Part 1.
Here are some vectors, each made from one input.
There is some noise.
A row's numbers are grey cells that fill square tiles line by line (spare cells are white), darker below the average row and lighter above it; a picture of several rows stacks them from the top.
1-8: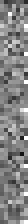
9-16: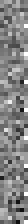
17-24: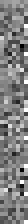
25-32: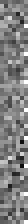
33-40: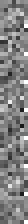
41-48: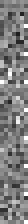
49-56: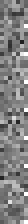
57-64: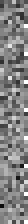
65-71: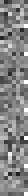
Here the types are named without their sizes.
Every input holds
a point on a line, together with either a fixed value, or four true/false values.
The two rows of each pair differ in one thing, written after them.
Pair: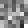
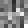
the place on the line
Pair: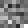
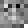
one of the four true/false values
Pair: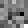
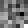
the place on the line
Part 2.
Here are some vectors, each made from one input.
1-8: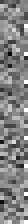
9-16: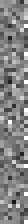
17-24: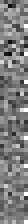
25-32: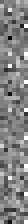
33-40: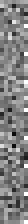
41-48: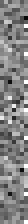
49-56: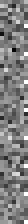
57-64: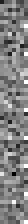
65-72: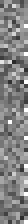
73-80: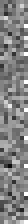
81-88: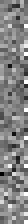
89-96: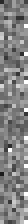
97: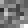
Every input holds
a point on a 9-point circle and four true/false values.
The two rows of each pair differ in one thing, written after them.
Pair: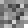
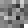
one of the four true/false values
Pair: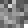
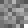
the place on the 9-point circle
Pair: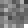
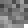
one of the four true/false values
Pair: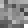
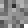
one of the four true/false values
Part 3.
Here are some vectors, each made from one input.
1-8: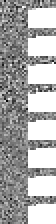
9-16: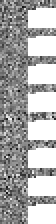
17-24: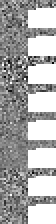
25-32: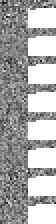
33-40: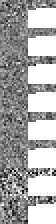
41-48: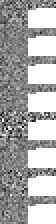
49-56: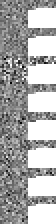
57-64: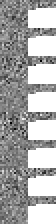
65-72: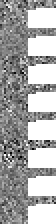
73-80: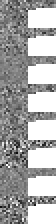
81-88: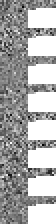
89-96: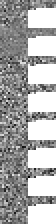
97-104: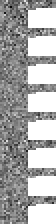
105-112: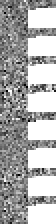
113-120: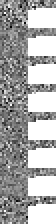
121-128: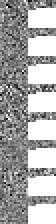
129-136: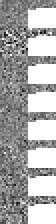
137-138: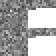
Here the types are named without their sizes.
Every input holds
a point on a circle, together with either a fixed value, or a node of a tree.
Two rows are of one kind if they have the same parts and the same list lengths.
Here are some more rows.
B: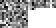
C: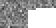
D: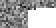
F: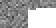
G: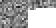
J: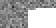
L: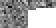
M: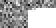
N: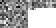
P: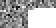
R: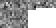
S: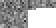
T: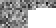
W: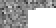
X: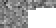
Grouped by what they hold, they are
B, C, F, G, N, T, W
D, J, L, M, P, R, S, X

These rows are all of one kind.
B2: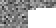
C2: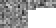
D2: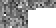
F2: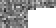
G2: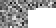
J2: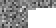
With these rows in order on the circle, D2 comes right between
C2 and G2.
